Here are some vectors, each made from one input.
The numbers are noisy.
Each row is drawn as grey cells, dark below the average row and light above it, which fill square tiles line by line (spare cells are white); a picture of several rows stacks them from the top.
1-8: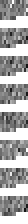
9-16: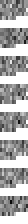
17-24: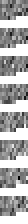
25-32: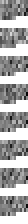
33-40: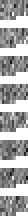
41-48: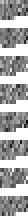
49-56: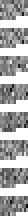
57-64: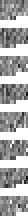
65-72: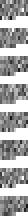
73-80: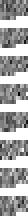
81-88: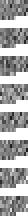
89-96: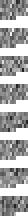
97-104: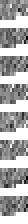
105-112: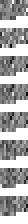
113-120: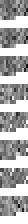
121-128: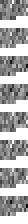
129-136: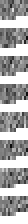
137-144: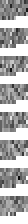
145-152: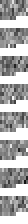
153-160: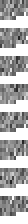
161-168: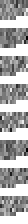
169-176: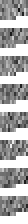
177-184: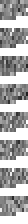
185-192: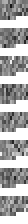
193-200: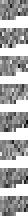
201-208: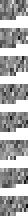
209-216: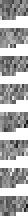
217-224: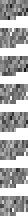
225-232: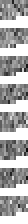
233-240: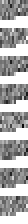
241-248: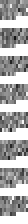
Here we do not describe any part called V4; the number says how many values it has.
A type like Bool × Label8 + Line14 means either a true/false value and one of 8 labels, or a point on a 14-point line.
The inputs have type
(Circle10 + Label6) × V4 + List2(Circle6).
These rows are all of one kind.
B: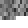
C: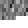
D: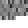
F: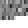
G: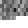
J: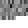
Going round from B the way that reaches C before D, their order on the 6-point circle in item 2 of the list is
B, G, F, C, D, J.
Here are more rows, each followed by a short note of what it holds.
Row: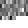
the empty list
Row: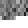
a list of two items
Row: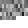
one of 6 labels and a value of V4
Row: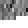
a list of one item
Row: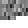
a list of one item
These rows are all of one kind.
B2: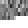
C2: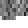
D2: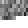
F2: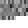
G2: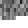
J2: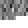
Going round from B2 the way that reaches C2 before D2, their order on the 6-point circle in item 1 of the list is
B2, F2, J2, G2, C2, D2.
